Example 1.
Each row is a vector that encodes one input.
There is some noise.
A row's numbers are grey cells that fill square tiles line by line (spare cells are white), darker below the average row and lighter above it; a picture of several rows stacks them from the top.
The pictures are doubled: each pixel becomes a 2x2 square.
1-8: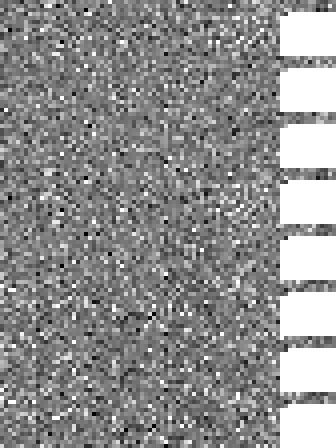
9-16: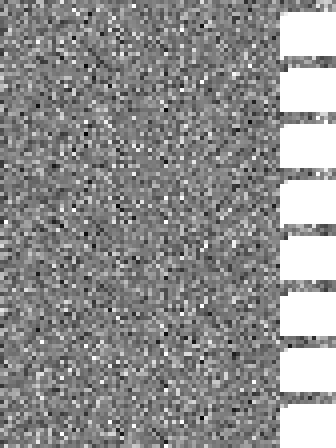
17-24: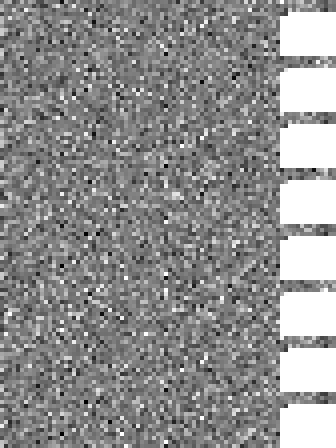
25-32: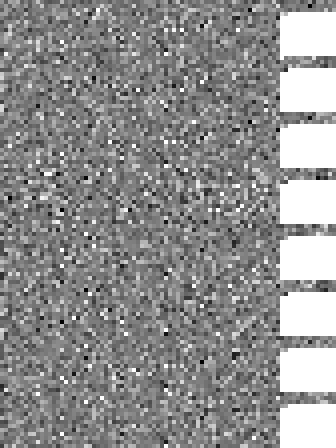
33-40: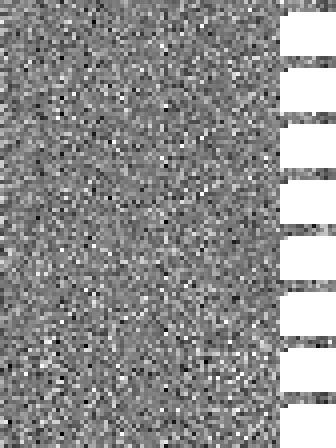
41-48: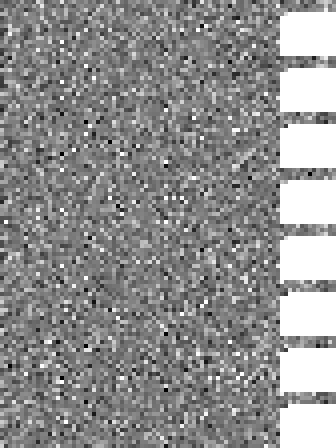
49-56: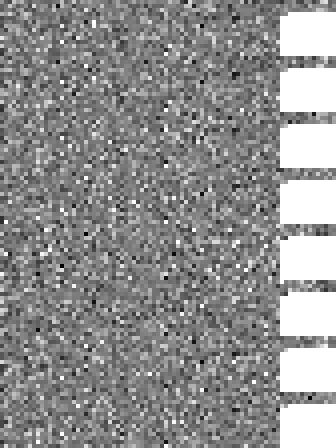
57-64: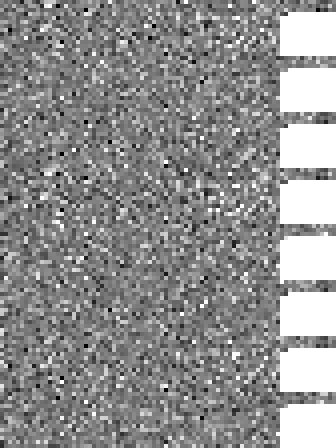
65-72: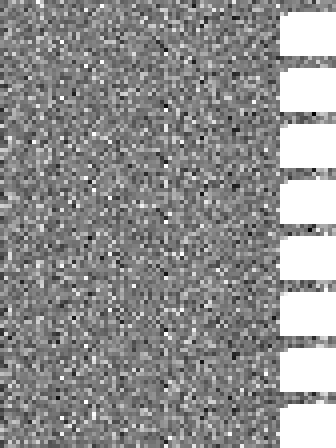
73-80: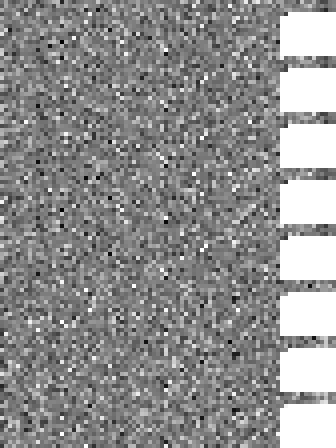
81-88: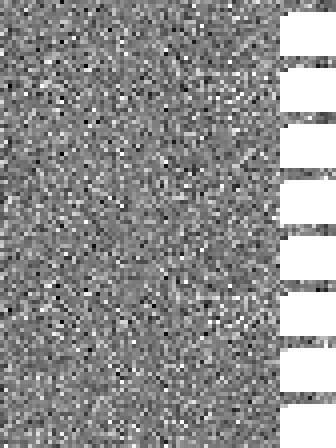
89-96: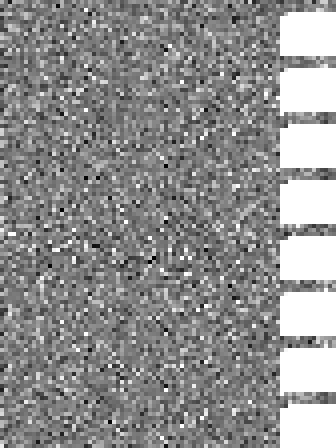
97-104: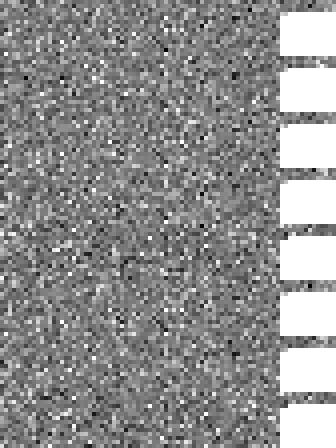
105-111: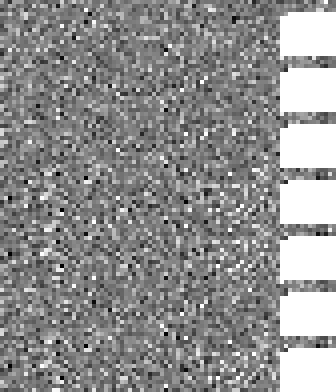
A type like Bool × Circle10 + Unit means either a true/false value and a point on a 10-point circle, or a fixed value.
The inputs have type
Bool × Tree7 + Line6.
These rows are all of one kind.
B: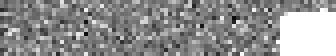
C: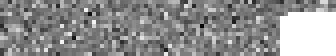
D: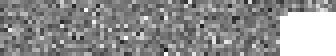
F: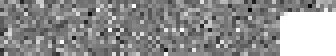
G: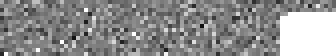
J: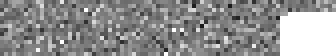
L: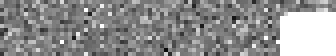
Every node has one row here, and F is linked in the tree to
G.
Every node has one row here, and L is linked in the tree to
B and J.
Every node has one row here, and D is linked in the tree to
C and J.
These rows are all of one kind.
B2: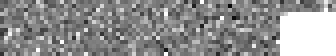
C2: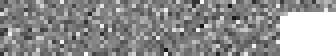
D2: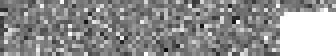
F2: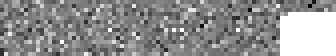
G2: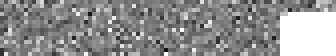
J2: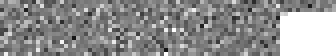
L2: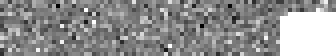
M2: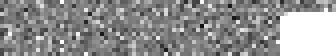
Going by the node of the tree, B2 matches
C2 and M2.
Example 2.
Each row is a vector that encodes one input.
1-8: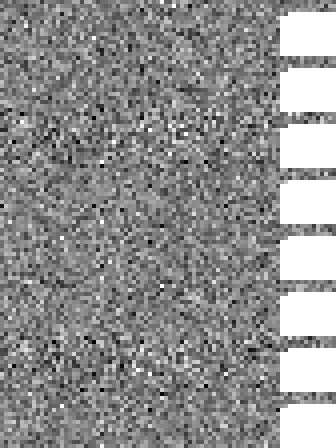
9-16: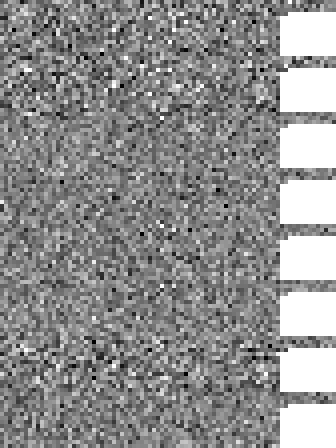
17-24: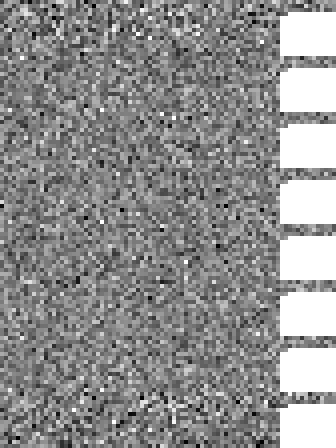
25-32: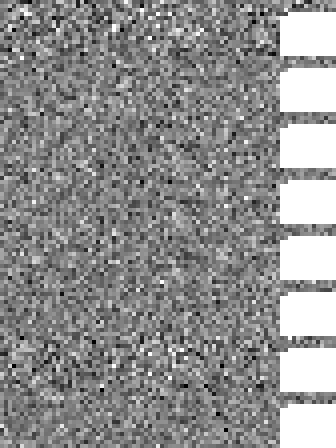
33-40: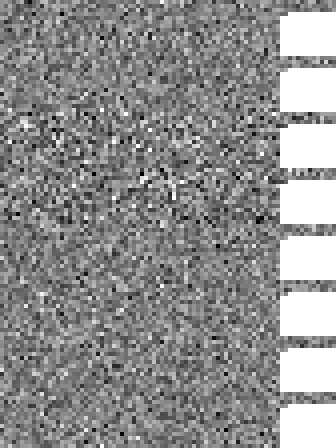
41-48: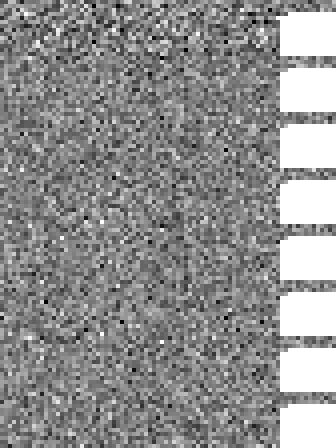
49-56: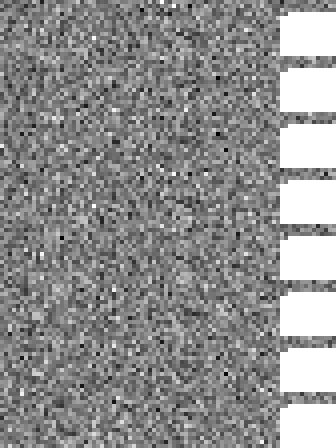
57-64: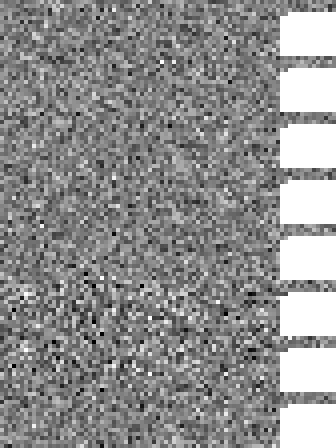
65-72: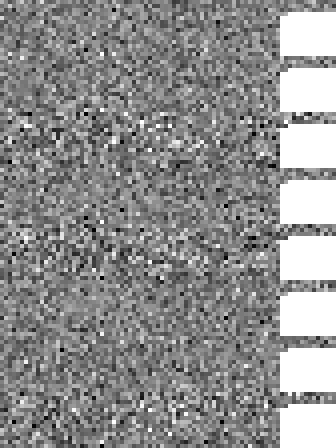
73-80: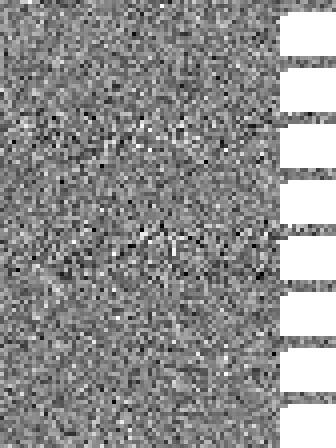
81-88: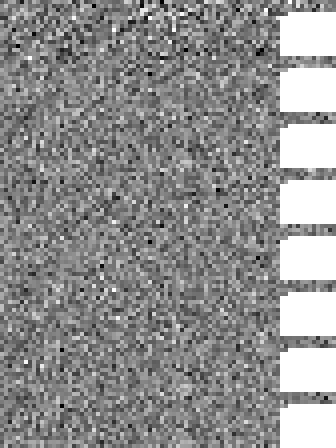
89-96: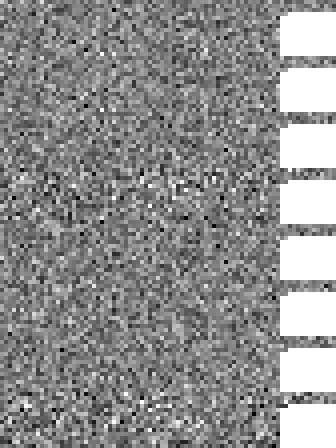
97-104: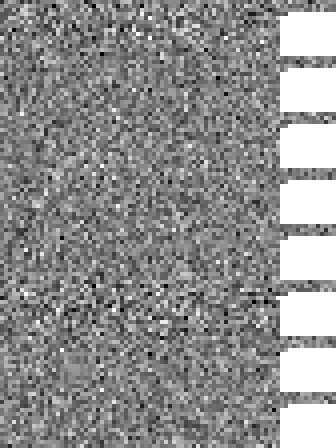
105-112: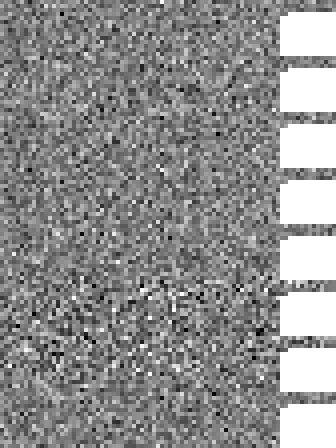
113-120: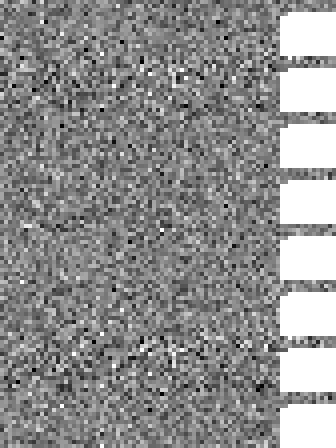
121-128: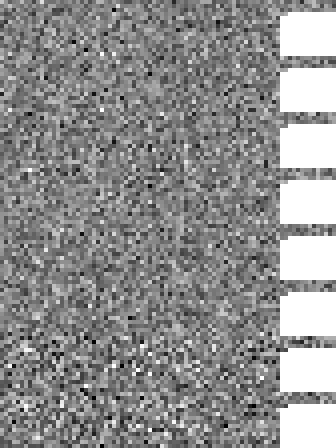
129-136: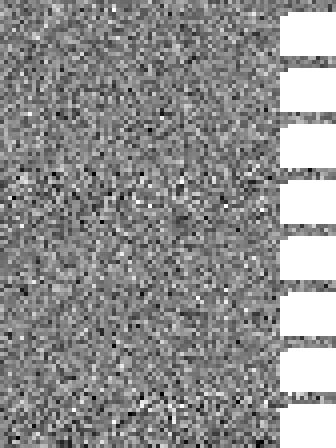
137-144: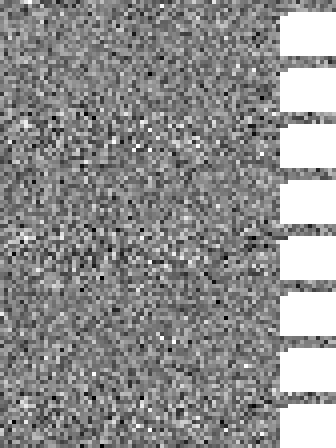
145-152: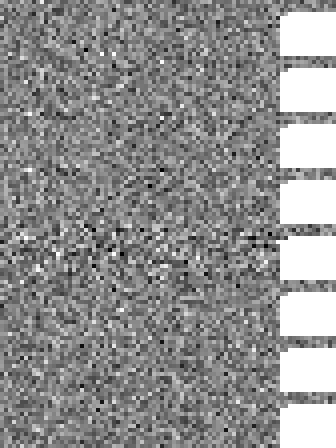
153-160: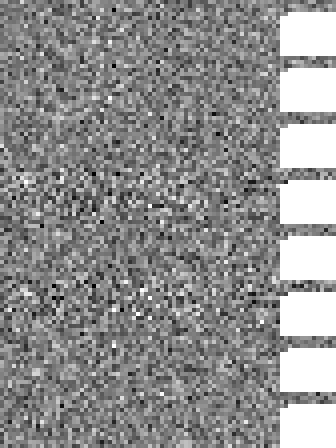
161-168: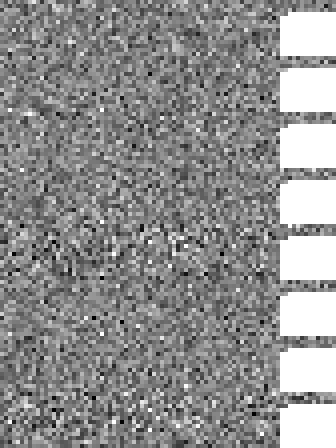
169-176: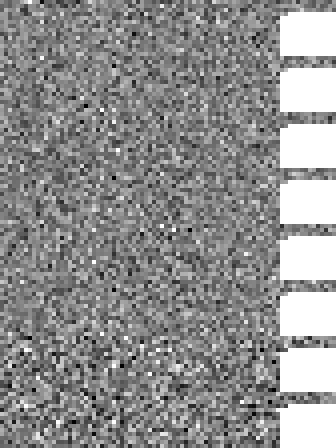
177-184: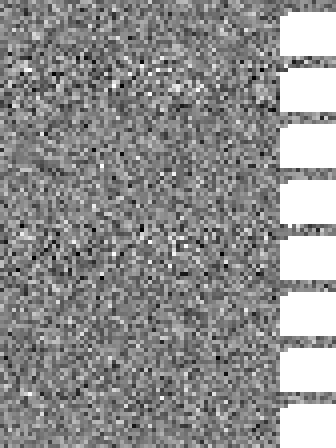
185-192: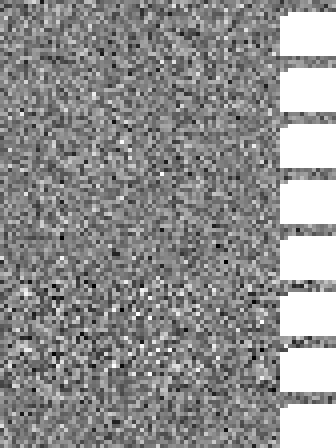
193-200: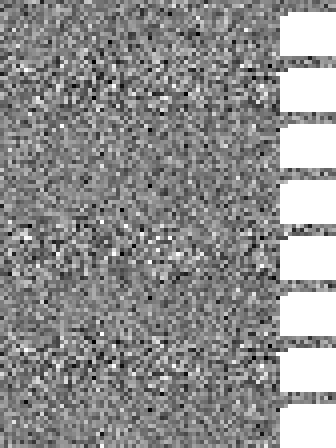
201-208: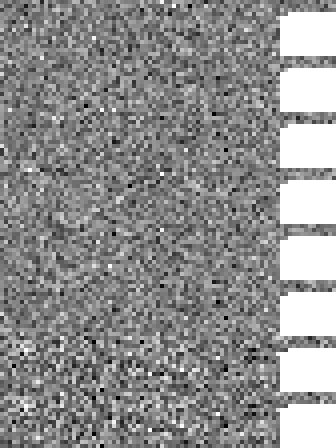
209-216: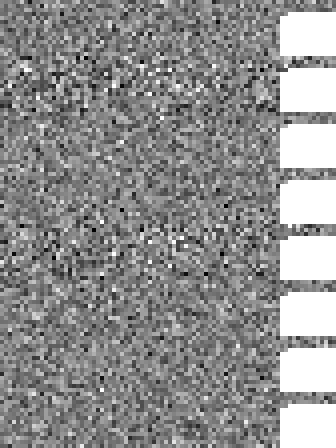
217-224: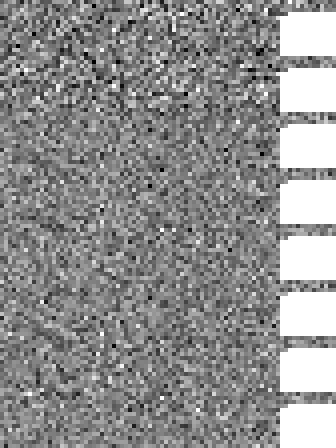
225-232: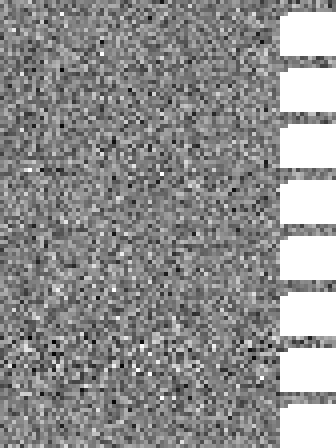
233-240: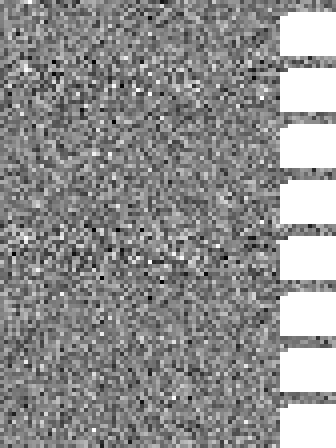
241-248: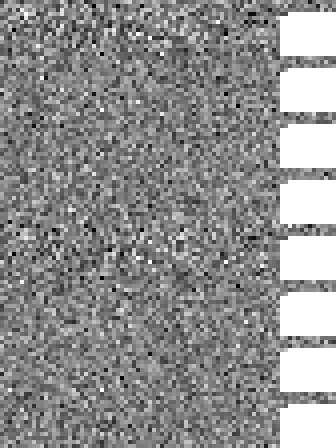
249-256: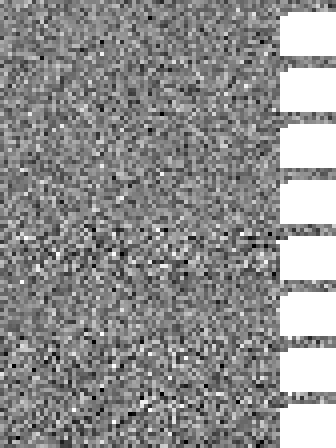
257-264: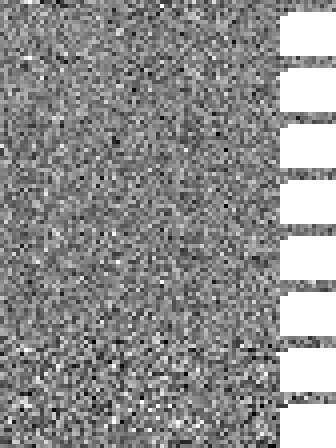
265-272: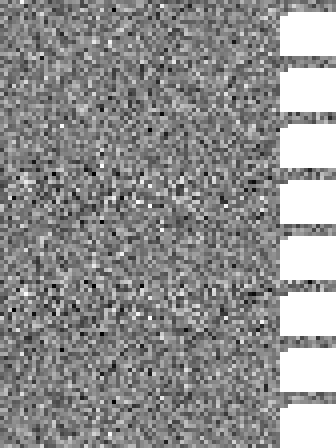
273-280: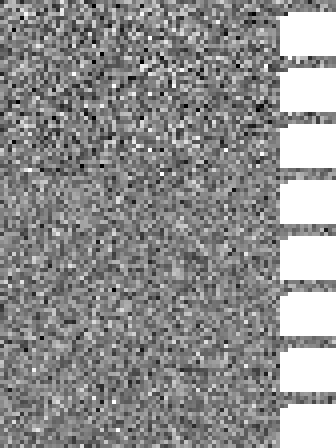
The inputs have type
Bool × Circle14 + Tree7.
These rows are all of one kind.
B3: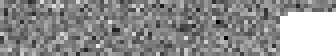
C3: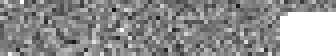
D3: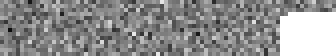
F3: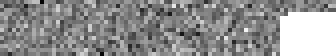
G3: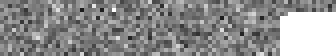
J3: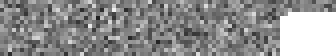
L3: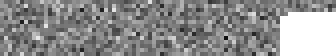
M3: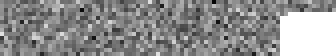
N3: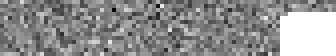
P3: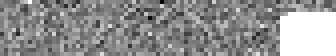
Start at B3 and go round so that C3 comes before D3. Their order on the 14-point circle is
B3, M3, L3, G3, J3, P3, F3, N3, C3, D3.
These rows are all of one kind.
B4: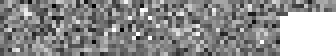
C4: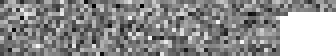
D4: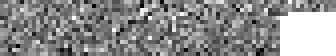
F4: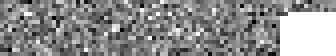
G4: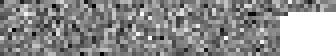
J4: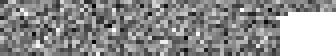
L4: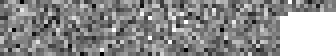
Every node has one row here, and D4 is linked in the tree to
L4.
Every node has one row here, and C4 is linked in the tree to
G4 and J4.
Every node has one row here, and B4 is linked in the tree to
F4 and G4.
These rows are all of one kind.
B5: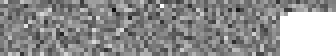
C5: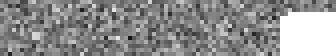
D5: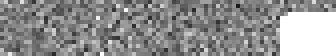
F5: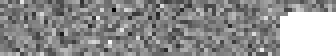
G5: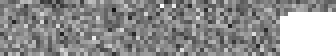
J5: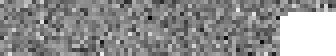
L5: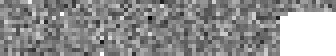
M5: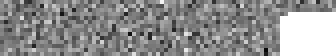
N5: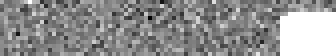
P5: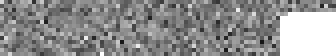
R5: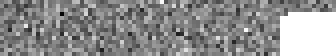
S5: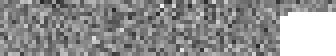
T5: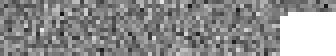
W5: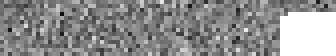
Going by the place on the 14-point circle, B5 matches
R5, T5 and W5.
